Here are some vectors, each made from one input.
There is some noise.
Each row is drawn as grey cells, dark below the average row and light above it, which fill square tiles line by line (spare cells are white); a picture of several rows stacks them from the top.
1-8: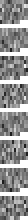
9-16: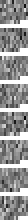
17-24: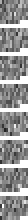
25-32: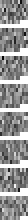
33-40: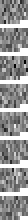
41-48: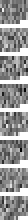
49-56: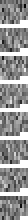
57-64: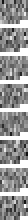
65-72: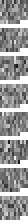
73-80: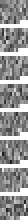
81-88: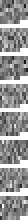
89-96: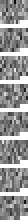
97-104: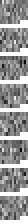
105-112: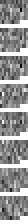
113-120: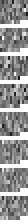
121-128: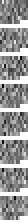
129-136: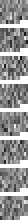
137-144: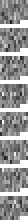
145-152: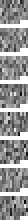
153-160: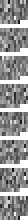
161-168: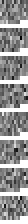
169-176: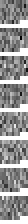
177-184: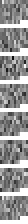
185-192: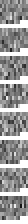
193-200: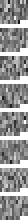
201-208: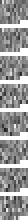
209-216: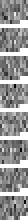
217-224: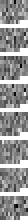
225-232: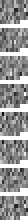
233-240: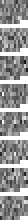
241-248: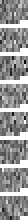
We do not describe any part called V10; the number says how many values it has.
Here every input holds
either a point on a 9-point line, or four true/false values, or two values of V10, or a list of up to two points on a 5-point line.
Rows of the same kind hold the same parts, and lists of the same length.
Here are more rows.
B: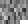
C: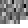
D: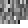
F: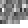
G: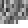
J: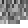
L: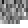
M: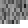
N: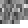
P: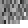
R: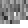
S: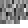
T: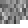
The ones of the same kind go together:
B, R, T
C, S
D
F, N
G, J, L, P
M

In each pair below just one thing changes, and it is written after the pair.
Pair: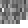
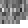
the place on the 5-point line in item 1 of the list
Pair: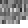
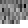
the place on the 5-point line in item 1 of the list
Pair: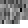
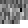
the place on the 5-point line in item 2 of the list
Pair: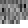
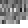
the place on the 5-point line in item 1 of the list
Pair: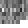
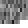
the place on the 5-point line in item 1 of the list
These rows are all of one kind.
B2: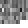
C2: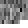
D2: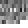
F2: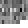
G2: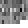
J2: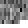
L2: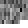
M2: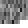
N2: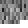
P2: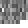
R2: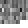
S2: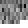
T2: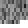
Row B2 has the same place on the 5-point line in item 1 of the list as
P2 and R2.
